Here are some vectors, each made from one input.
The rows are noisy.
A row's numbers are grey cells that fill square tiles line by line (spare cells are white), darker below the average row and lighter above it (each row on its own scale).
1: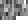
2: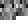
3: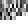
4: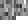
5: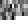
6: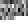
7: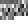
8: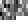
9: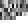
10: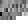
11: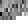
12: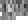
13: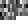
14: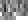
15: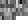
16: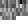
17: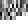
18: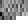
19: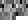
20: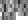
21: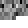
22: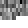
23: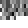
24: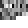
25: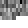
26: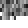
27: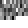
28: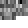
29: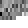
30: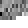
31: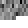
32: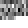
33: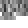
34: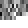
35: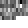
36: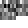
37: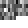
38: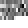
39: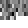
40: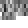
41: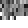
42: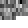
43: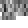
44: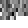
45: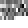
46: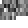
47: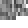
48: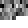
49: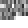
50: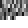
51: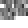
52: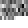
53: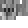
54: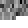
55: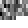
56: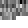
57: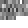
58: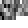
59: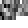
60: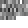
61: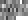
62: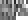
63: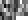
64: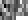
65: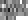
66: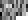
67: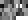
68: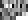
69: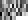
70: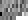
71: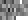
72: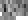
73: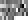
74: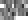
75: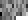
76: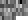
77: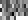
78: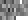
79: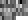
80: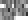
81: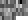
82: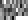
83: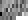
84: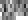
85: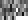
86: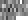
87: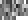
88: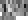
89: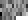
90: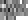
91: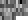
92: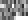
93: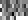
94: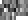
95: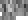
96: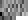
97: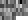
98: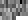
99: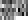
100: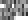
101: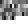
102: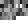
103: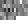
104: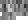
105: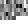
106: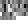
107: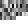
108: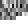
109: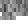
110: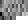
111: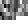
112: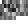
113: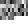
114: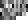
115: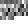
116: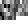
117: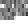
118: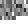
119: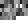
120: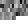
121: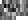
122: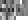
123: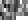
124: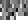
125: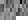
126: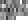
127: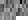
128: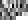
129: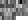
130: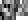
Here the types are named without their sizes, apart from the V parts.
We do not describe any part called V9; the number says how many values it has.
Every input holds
a value of V9, together with either a point on a line, or three true/false values.
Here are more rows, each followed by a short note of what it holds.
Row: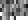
three true/false values and a value of V9
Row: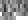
three true/false values and a value of V9
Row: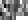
a point on a line and a value of V9
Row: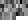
three true/false values and a value of V9
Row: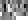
three true/false values and a value of V9
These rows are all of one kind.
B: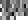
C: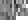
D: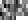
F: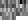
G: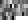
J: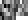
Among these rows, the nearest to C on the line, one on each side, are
F and G.
